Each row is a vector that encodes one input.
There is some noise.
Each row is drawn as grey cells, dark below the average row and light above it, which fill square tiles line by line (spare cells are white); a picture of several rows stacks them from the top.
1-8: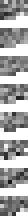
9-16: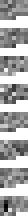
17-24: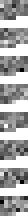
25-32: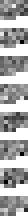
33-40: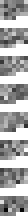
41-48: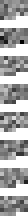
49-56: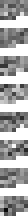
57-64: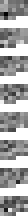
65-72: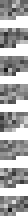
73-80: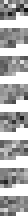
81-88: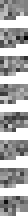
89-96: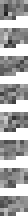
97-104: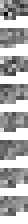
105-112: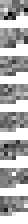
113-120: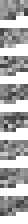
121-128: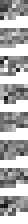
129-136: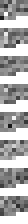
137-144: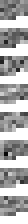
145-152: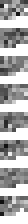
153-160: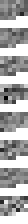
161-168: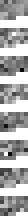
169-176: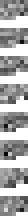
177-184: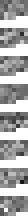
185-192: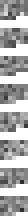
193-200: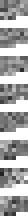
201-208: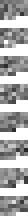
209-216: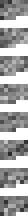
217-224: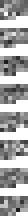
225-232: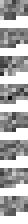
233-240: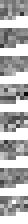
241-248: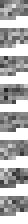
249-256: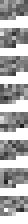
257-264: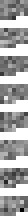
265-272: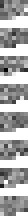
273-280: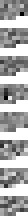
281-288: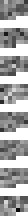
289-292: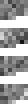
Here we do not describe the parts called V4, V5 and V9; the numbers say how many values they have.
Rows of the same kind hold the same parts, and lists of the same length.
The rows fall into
4 kinds.
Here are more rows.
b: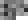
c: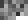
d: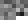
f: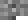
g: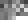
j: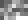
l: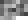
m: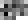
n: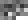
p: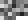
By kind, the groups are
b
c, d, g
f, m, n, p
j, l

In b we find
a point on an 8-point line and a value of V4.
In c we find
a point on a 7-point line, a true/false value, a value of V5 and a value of V9.
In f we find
a true/false value, a value of V4 and a value of V9.
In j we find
a point on a 7-point line, a point on an 8-point line and a value of V5.
